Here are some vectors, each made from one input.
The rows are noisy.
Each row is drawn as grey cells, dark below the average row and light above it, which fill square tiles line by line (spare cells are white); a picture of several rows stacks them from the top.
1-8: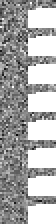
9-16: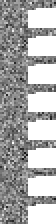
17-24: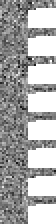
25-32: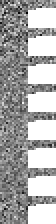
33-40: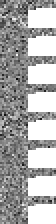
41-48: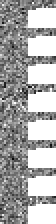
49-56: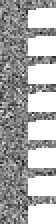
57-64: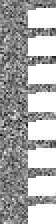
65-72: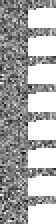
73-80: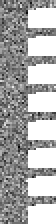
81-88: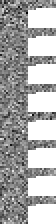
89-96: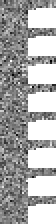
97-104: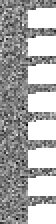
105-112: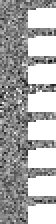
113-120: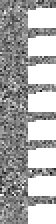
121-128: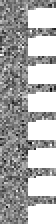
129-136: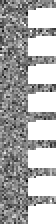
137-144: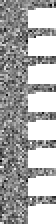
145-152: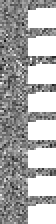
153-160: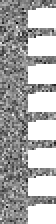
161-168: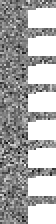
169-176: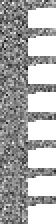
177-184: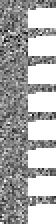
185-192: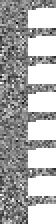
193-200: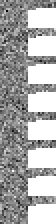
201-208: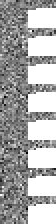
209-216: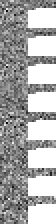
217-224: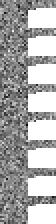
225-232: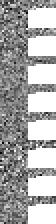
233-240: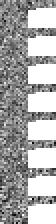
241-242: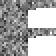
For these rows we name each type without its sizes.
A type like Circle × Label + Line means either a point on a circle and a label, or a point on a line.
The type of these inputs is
Line.
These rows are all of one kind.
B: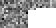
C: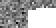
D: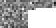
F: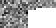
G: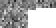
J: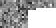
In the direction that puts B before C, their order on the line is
F, B, J, C, D, G.
